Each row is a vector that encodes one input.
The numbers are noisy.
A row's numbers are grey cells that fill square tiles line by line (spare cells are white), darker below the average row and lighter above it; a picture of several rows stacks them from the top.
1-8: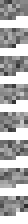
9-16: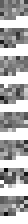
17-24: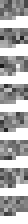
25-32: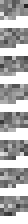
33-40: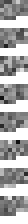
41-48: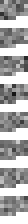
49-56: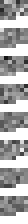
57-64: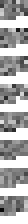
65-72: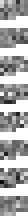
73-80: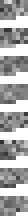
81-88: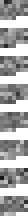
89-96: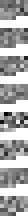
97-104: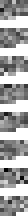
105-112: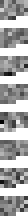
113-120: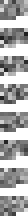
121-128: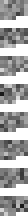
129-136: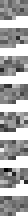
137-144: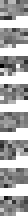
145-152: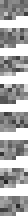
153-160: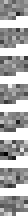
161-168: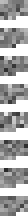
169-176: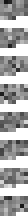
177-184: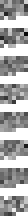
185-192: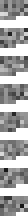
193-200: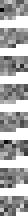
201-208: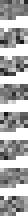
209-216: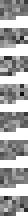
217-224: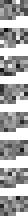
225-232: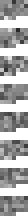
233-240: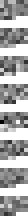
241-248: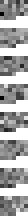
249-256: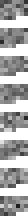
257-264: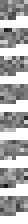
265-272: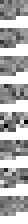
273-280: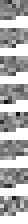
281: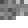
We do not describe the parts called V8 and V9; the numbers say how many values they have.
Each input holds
a value of V8, together with either a point on a 5-point line and a true/false value, or a value of V9.
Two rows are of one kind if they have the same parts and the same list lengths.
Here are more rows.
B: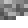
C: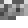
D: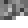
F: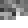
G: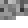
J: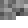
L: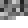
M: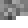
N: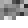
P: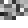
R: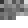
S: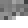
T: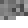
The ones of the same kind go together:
B, C, D, G, J, L, M, P, R, T
F, N, S

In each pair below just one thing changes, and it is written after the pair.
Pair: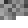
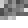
the place on the 5-point line
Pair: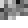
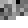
the true/false value
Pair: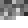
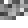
the value of V8
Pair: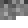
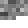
the true/false value
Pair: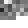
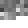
the value of V8
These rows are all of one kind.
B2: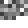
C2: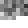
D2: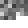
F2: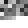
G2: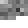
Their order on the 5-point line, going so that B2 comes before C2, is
B2, D2, G2, C2, F2.
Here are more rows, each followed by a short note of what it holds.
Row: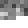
a point on a 5-point line, a true/false value and a value of V8
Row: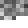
a point on a 5-point line, a true/false value and a value of V8
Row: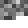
a value of V8 and a value of V9
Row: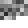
a point on a 5-point line, a true/false value and a value of V8
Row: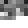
a point on a 5-point line, a true/false value and a value of V8
